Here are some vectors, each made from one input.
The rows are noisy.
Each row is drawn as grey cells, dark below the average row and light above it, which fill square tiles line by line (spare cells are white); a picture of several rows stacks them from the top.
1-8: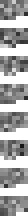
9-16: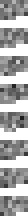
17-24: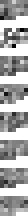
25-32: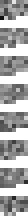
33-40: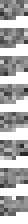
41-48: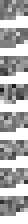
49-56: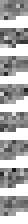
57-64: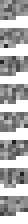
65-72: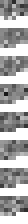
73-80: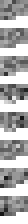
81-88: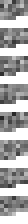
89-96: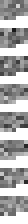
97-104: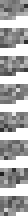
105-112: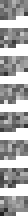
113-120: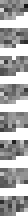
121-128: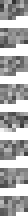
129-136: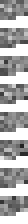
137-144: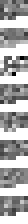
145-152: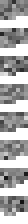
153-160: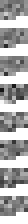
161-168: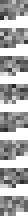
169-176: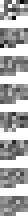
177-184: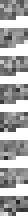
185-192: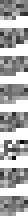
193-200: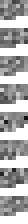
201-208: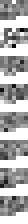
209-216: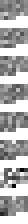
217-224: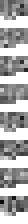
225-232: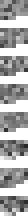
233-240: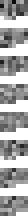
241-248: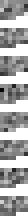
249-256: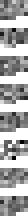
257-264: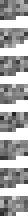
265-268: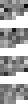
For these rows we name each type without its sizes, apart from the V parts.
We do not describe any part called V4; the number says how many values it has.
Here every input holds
a list of items, each a true/false value and a value of V4.
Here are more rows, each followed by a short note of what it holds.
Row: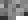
a list of three items
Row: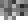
a list of one item
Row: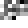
the empty list
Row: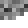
a list of two items
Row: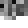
a list of one item
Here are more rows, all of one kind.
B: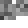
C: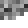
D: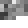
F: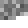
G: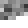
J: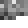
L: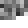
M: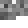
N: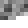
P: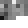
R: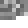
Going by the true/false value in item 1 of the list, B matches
D, J, M and P.
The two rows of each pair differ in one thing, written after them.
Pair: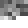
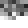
the true/false value in item 1 of the list
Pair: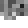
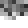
the value of V4 in item 1 of the list
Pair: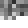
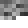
the true/false value in item 1 of the list
